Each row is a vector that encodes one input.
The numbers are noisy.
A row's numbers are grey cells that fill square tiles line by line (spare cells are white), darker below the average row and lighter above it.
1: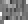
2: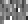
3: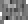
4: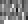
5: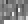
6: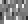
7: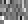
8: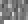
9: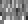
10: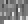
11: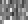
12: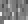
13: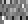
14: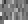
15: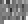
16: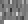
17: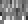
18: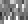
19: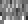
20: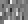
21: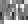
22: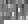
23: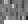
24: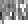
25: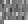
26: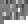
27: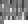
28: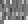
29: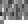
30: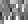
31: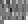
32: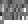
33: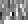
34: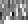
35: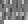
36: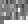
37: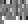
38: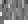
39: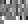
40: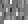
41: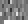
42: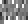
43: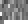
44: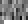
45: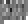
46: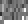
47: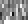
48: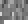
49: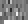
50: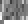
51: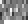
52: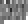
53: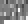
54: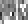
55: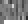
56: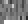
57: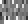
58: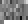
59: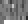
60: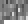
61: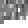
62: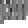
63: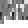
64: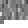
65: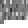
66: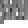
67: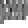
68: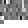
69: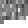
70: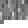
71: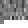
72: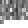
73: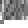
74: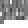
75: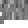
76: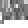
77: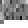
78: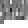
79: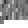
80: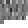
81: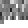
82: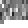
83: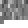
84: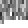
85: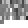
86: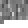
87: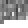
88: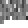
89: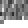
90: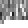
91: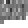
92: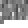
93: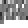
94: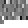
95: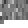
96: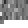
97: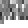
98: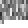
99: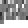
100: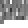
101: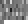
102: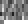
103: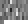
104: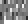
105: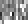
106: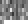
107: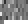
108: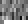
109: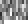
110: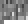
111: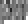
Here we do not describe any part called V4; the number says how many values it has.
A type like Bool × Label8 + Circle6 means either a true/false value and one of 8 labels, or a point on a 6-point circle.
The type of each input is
Bool × (Line5 + V4) + Label5 × Label5.
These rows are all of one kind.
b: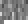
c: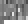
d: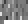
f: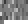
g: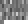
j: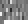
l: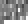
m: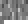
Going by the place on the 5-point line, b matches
g and m.
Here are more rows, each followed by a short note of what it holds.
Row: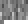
a point on a 5-point line and a true/false value
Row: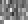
two labels (each one of 5)
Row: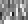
a true/false value and a value of V4
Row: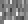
a point on a 5-point line and a true/false value
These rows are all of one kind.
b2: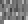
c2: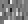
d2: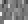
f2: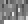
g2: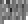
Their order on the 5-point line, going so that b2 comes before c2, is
g2, f2, b2, d2, c2.
